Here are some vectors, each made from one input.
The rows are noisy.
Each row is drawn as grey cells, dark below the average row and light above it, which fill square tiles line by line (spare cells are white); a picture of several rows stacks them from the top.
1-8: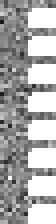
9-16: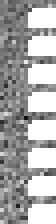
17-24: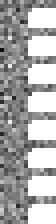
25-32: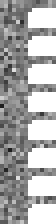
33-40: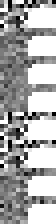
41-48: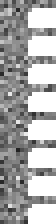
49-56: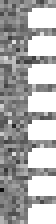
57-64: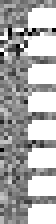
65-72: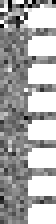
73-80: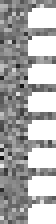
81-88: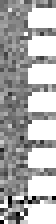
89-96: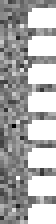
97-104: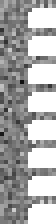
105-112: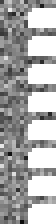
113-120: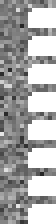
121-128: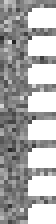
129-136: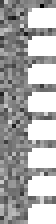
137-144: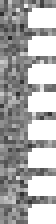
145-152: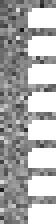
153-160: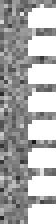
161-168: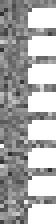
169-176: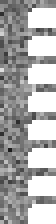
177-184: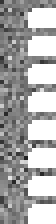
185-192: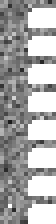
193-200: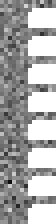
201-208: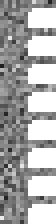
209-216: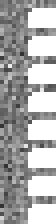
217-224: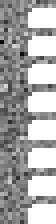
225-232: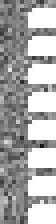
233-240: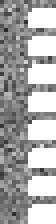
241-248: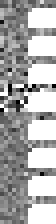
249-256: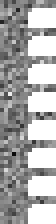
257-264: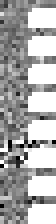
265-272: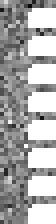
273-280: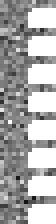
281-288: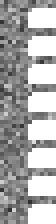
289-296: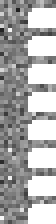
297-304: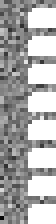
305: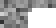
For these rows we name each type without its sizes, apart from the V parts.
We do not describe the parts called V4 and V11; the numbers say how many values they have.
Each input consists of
either a fixed value, or a label, a node of a tree, a value of V4 and a value of V11.
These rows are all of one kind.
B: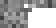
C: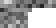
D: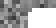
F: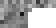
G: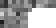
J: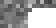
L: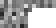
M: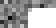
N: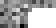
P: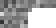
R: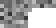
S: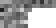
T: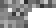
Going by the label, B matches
P and R.
